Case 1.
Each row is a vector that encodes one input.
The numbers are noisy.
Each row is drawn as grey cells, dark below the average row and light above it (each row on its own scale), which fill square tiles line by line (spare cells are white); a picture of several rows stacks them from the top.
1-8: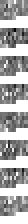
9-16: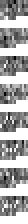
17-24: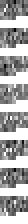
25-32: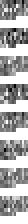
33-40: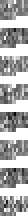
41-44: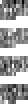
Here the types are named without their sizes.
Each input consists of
a point on a line.
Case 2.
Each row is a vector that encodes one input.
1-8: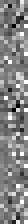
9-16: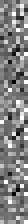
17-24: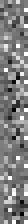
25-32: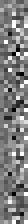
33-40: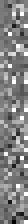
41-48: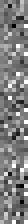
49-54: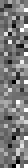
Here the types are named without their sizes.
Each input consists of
a point on a line.
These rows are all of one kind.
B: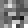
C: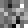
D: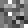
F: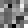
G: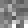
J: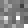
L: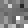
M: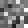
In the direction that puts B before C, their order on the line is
J, L, G, B, D, F, C, M.
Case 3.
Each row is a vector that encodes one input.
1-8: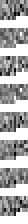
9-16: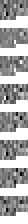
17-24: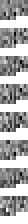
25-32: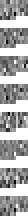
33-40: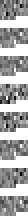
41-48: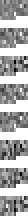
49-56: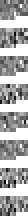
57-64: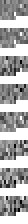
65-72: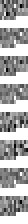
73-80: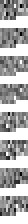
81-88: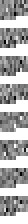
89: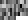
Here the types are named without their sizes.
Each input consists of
a point on a line.
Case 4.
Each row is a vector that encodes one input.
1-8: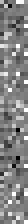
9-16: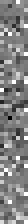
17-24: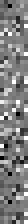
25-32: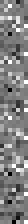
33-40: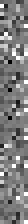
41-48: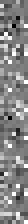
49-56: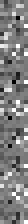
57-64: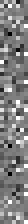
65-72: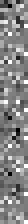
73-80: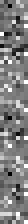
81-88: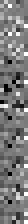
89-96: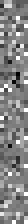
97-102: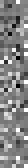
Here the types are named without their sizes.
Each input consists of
a point on a line.
